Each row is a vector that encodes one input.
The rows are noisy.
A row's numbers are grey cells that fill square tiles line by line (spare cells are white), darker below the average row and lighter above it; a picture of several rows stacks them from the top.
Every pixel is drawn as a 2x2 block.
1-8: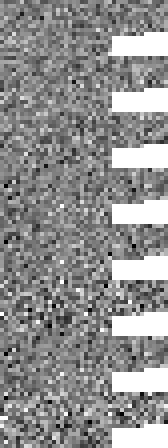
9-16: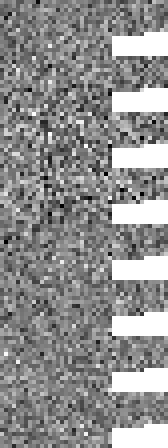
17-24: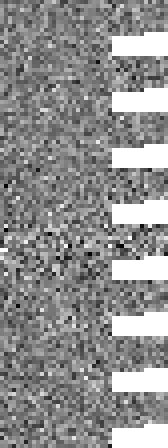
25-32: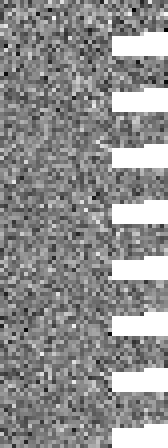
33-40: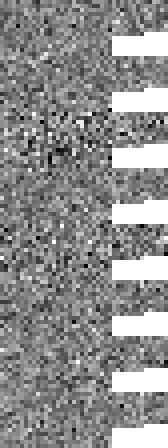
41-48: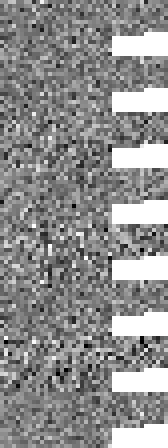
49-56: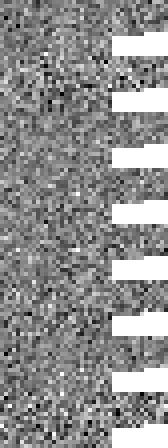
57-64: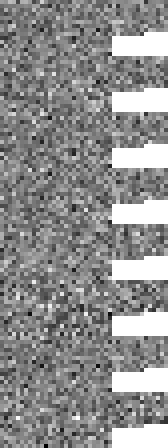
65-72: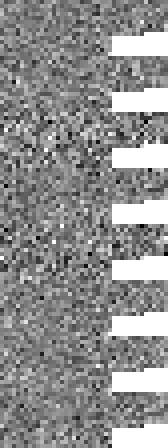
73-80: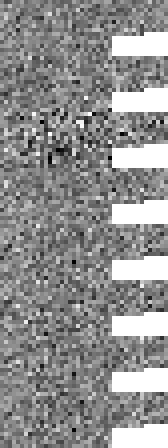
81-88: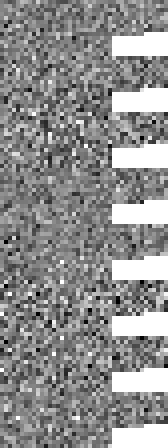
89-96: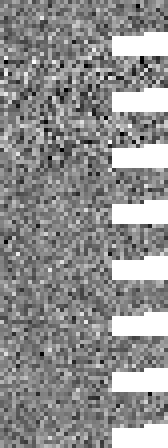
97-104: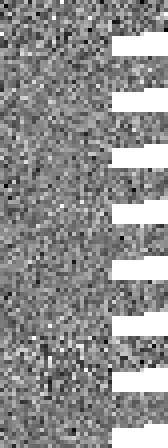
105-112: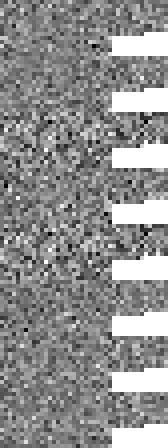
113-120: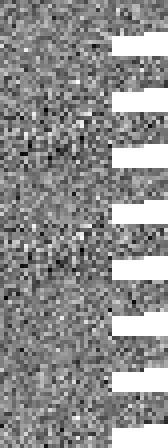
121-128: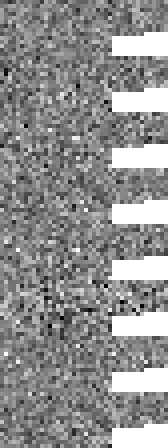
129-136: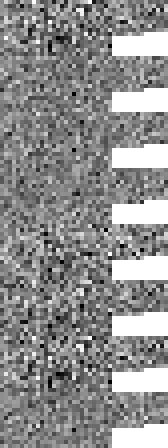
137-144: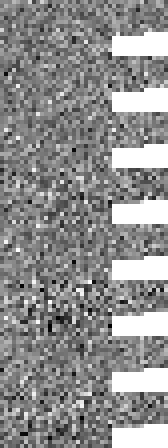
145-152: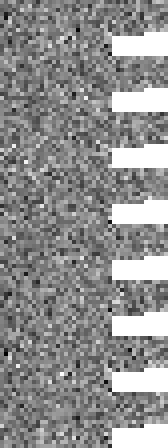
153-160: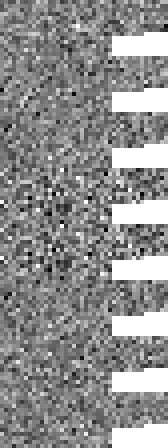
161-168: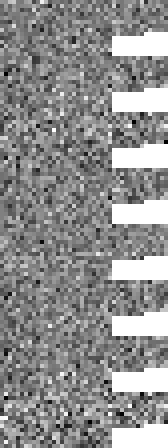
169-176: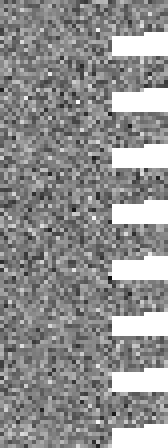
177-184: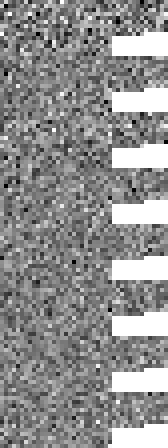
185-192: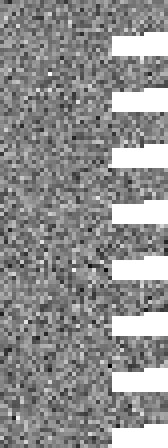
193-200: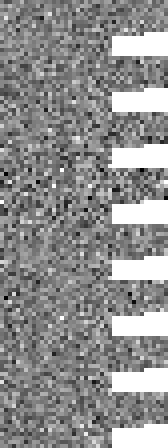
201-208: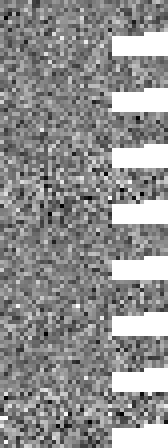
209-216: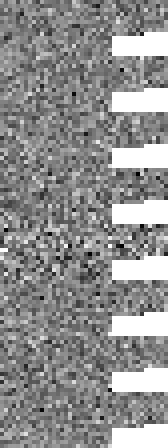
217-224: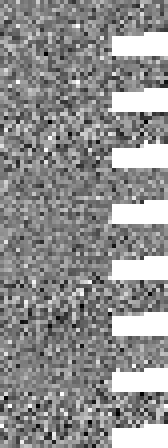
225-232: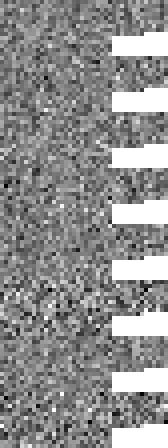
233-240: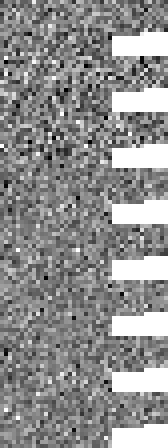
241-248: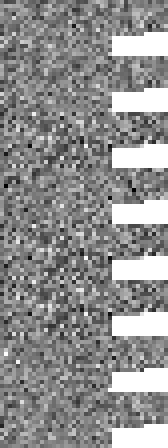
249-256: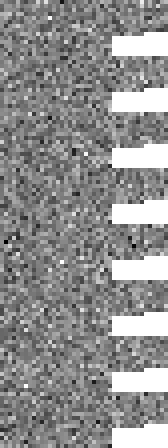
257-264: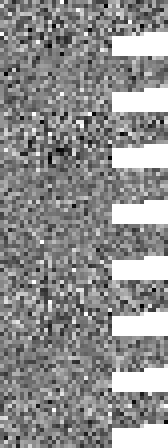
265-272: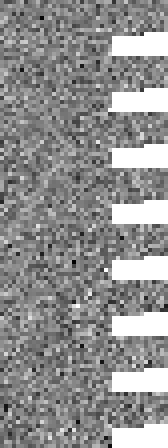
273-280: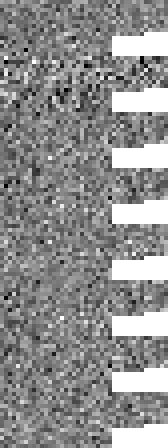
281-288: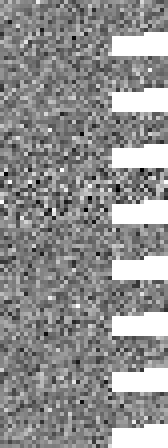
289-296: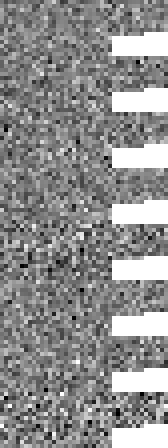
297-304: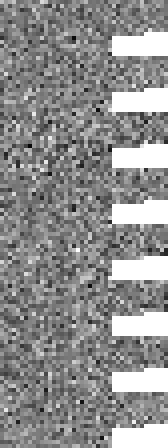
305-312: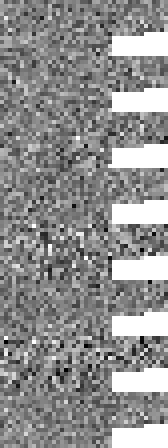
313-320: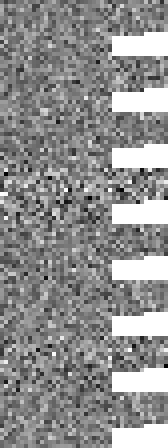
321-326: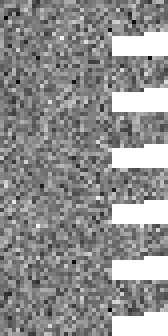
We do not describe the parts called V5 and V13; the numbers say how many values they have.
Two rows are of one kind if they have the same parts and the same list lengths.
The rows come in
3 kinds.
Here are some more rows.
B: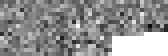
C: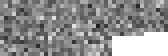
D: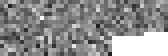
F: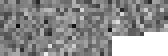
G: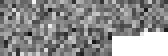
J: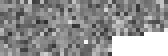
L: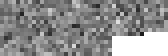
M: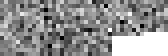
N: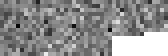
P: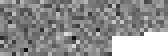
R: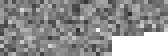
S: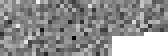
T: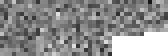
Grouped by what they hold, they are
B, R, S
C, D, F, J, L, N, P, T
G, M

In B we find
one of 10 labels, a point on a 6-point line and a point on a 12-point line.
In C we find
a point on a 12-point line and a value of V5.
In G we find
a value of V13.
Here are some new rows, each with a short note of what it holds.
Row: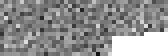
one of 10 labels, a point on a 6-point line and a point on a 12-point line
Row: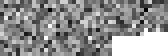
a value of V13
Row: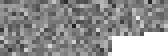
one of 10 labels, a point on a 6-point line and a point on a 12-point line
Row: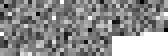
a value of V13
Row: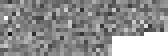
one of 10 labels, a point on a 6-point line and a point on a 12-point line
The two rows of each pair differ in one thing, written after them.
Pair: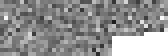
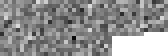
the place on the 12-point line
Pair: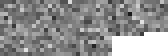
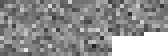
the place on the 6-point line
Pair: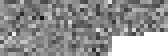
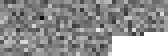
the label
